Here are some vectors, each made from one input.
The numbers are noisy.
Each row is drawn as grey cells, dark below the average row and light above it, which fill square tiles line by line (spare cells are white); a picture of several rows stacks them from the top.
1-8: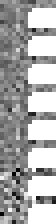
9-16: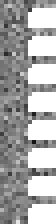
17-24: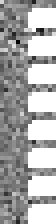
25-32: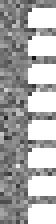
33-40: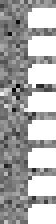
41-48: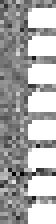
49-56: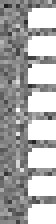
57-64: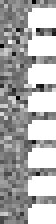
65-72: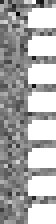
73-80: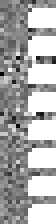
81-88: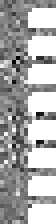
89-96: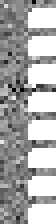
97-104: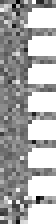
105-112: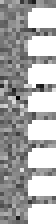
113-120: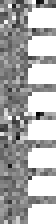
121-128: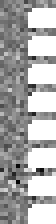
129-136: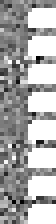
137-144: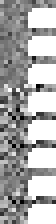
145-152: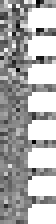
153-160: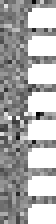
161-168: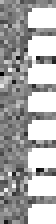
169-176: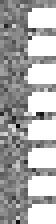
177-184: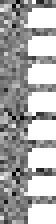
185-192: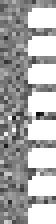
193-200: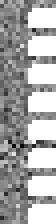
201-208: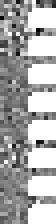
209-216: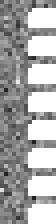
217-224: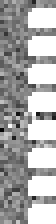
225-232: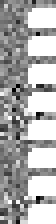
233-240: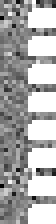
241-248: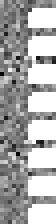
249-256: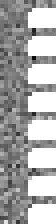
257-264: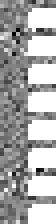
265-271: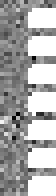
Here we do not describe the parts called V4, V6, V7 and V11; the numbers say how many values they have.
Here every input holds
either a node of a 9-node tree, a node of each of two 10-node trees, three true/false values, a value of V4, a value of V7 and a value of V11, or a value of V6.
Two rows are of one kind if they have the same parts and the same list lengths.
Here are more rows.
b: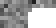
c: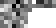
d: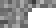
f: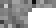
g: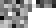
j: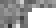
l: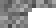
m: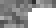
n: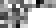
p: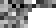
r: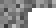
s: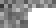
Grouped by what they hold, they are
b, d, f, j, l, m, r, s
c, g, n, p

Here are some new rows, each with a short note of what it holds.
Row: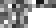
a value of V6
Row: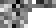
a value of V6
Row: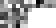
a value of V6
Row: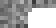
a node of a 9-node tree, a node of each of two 10-node trees, three true/false values, a value of V4, a value of V7 and a value of V11
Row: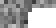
a node of a 9-node tree, a node of each of two 10-node trees, three true/false values, a value of V4, a value of V7 and a value of V11
